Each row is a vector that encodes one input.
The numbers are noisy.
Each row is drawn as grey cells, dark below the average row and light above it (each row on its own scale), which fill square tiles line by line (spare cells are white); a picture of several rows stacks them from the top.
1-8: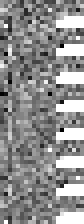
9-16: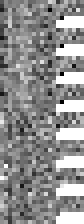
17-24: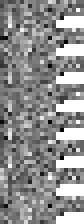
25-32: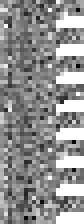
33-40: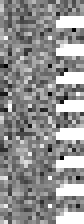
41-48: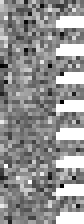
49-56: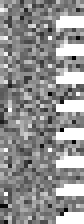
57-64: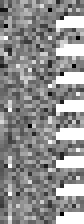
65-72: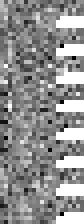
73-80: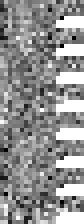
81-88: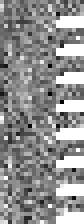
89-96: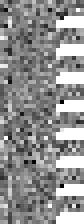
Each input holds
a point on a 4-point line, together with either a point on a 4-point line, or a point on a 6-point line.
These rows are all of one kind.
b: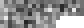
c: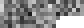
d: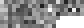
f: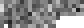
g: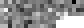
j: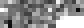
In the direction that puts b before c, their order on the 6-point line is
b, g, d, j, c, f.
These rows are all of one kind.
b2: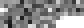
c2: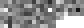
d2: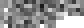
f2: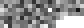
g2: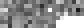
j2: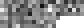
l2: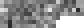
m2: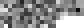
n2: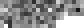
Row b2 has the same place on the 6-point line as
f2 and m2.
